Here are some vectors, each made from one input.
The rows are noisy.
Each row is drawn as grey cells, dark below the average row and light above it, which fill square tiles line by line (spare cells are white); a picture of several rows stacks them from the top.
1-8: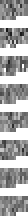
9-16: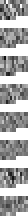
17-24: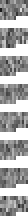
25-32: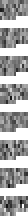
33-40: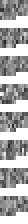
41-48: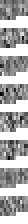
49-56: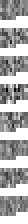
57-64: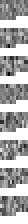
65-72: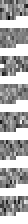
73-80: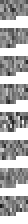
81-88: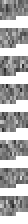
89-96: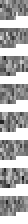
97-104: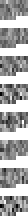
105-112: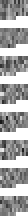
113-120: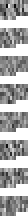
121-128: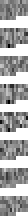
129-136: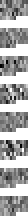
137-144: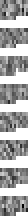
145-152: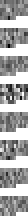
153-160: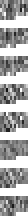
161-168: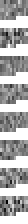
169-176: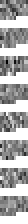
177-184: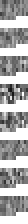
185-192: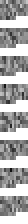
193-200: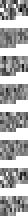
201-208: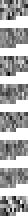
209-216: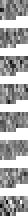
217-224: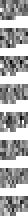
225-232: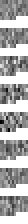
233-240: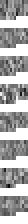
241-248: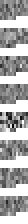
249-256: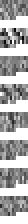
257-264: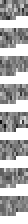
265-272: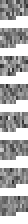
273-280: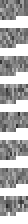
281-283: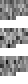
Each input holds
either a point on a 9-point line, or a point on a 10-point line, or a list of up to three points on an 8-point line.
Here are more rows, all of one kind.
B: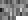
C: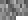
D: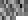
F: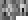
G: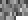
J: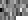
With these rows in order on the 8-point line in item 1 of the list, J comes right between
D and G.
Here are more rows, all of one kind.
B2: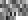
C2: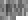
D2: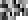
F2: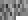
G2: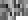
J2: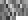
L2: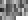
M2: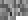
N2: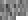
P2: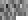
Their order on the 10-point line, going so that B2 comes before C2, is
J2, L2, F2, M2, N2, G2, B2, P2, C2, D2.
